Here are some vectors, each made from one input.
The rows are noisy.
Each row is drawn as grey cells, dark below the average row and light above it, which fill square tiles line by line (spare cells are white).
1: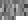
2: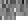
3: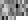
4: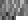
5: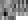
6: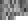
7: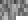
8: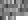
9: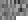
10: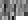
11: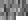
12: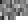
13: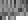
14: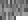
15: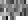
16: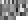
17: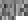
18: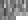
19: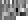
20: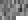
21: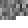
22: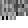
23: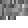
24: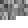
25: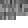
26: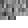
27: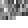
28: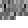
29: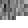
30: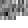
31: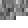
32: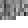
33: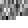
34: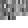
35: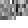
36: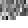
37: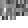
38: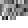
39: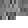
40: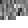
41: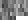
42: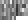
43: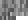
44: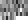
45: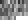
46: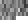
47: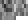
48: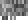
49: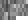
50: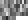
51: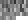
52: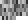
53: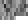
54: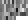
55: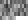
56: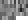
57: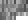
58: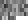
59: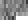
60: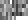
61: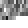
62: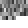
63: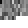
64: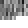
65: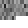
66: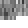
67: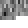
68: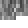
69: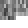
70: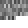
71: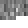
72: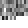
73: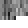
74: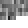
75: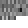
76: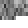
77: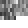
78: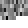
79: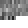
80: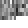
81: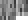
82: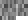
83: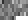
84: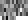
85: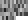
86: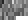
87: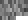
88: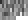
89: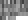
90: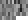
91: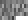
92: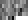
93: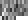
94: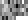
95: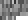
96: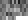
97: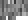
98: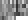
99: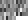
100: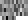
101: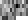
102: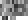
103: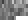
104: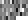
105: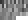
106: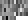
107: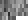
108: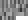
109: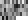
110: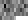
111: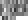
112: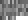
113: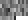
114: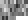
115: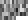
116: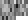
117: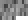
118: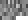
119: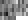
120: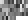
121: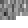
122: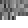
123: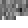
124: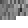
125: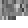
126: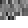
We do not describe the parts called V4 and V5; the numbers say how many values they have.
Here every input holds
either one of 6 labels and a value of V5, or a true/false value and a value of V4.
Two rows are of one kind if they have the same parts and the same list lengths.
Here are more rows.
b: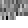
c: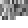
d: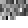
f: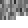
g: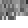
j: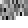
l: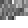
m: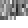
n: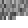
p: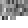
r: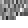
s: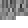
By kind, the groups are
b, c, d, j, m, p, r
f, g, l, n, s

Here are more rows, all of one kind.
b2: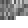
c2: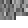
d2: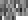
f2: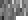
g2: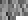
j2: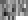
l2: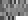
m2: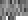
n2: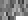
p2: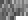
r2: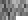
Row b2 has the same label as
f2, l2 and p2.
